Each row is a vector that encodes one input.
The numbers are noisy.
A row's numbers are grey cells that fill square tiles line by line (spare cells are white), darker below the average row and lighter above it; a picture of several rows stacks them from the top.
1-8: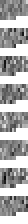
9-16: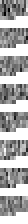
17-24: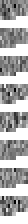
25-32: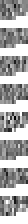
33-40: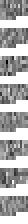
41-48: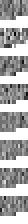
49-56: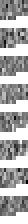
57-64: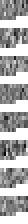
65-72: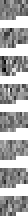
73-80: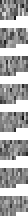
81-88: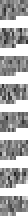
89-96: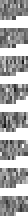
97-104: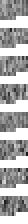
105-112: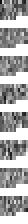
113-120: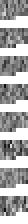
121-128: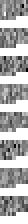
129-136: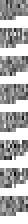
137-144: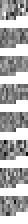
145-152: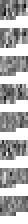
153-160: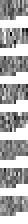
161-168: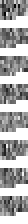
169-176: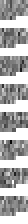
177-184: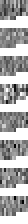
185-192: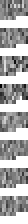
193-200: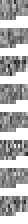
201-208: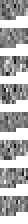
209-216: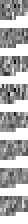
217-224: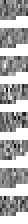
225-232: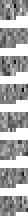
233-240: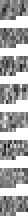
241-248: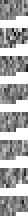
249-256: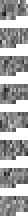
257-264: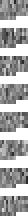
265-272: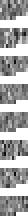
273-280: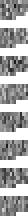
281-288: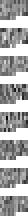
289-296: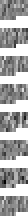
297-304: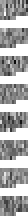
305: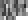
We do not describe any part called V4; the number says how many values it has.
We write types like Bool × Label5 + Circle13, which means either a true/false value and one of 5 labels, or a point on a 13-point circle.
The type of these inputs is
Bool × Bool × Bool × Bool × (Line11 + V4) + List2(Line3 × Line8).
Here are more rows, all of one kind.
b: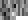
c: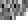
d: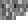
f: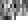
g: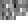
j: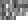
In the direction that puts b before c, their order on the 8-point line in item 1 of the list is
f, b, c, d, g, j.
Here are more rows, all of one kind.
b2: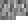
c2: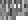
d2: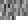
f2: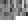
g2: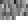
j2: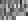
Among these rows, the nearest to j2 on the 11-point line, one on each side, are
c2 and d2.
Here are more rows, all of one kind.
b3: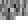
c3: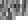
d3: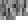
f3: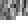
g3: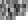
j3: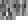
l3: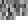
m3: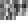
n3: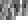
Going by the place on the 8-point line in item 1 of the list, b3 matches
d3 and f3.
